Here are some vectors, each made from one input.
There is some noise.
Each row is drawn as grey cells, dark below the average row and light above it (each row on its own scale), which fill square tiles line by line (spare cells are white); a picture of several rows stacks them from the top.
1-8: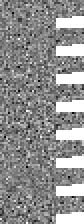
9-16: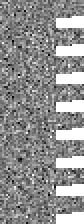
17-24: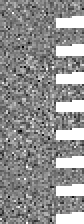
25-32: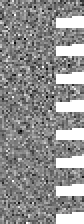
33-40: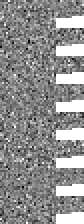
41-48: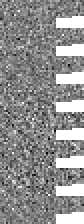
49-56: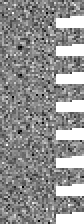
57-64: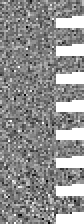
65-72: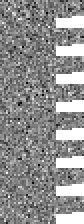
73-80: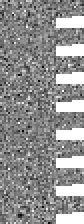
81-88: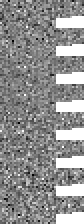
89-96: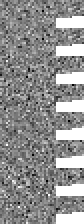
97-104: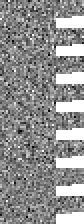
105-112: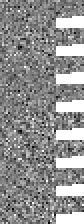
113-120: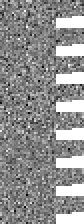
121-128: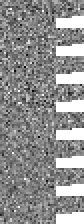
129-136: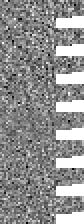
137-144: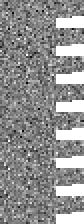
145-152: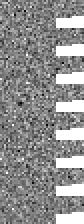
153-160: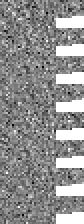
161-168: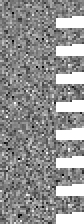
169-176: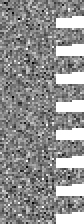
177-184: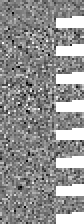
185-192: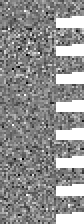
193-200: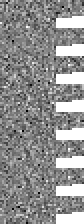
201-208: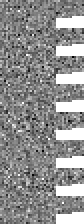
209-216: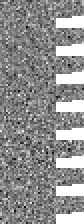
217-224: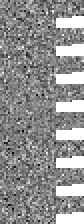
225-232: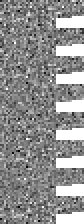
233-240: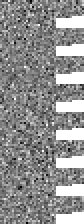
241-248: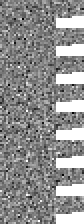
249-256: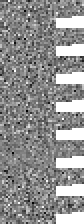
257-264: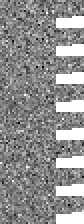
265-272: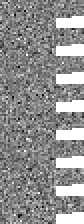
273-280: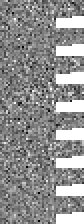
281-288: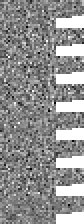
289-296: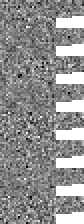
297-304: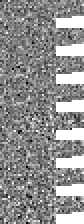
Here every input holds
a true/false value, together with either a point on an 11-point circle, or a list of up to two points on a 6-point circle.
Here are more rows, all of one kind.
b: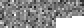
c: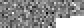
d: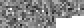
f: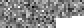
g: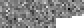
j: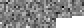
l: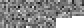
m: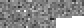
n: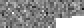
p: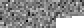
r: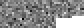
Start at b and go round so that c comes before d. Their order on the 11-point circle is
b, n, c, m, r, d, l, j, g, p, f.
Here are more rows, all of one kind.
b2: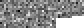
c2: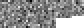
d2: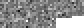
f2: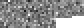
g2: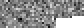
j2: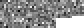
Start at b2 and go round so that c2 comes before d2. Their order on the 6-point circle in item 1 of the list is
b2, j2, f2, c2, g2, d2.
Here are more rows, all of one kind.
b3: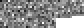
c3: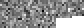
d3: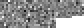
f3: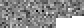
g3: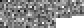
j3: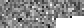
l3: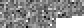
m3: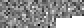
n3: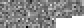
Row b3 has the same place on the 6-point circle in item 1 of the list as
c3 and g3.
